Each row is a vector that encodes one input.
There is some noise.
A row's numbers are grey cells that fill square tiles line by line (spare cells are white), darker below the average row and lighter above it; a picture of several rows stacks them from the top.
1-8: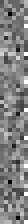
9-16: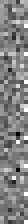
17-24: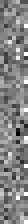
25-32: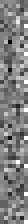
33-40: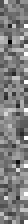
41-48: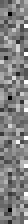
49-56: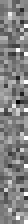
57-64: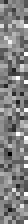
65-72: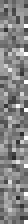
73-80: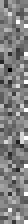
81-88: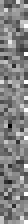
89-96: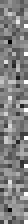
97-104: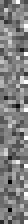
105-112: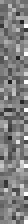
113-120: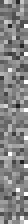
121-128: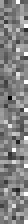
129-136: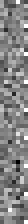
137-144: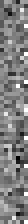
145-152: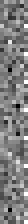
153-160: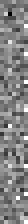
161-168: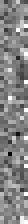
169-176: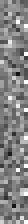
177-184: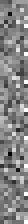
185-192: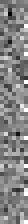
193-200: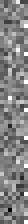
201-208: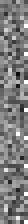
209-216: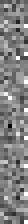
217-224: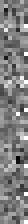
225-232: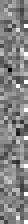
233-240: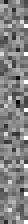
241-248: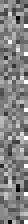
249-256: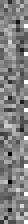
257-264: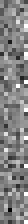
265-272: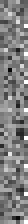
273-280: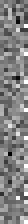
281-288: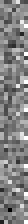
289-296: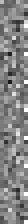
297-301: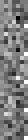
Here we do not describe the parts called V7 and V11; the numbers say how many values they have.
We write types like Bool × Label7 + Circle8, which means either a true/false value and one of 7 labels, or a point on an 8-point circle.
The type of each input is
Bool × (Circle9 + V7) × V11.
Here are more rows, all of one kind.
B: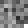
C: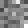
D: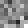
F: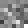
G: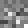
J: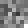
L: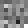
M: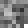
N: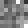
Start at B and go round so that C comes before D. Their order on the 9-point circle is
B, M, F, G, J, N, C, D, L.
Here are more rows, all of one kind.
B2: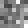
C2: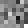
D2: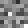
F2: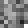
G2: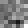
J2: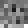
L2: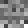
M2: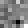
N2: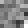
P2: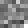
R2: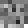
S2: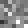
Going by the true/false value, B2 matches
L2 and S2.
